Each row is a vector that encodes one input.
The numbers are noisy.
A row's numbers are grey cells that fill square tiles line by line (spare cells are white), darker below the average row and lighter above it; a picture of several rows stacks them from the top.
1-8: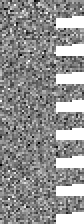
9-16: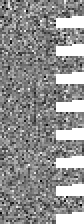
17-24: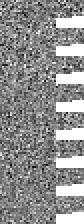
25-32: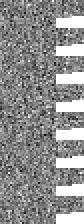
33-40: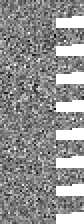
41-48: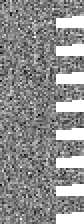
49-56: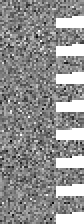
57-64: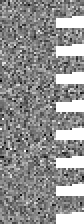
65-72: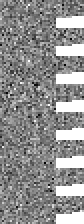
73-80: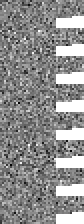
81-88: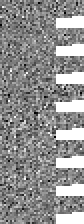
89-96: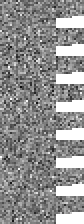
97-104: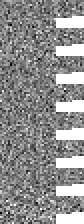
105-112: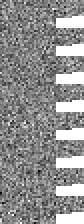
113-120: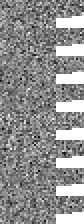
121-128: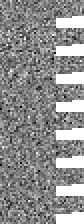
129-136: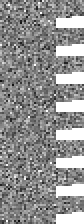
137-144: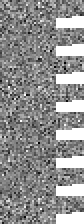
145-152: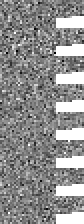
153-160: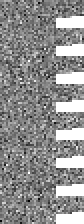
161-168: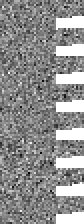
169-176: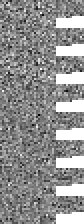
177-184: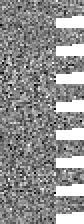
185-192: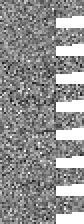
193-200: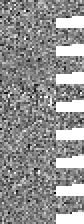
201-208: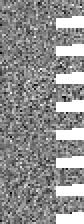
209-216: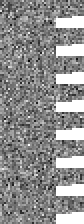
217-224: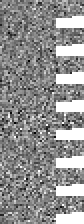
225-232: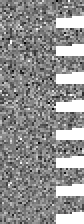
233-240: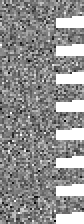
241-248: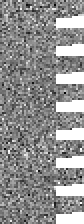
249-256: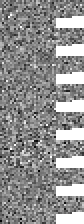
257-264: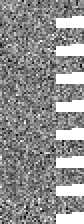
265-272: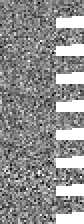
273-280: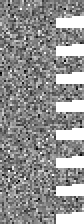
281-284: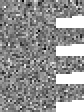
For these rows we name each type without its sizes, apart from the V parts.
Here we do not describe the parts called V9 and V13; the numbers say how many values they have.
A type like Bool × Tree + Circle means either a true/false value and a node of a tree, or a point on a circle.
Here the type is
(Bool × Circle + V13) × V9 + Tree + Unit.
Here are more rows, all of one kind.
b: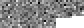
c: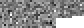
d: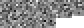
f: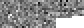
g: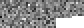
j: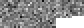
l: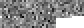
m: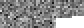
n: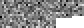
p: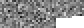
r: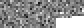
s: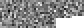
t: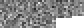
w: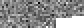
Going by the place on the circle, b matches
d, f and l.
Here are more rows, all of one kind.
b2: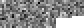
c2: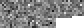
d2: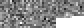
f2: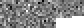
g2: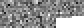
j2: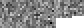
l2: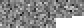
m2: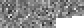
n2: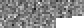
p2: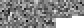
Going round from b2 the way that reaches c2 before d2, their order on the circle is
b2, j2, f2, l2, c2, d2, m2, n2, g2, p2.
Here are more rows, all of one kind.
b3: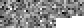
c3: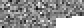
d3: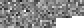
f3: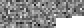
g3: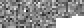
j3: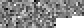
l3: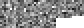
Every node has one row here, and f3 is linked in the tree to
d3, g3 and l3.
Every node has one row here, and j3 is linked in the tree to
d3.
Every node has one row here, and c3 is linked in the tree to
g3.
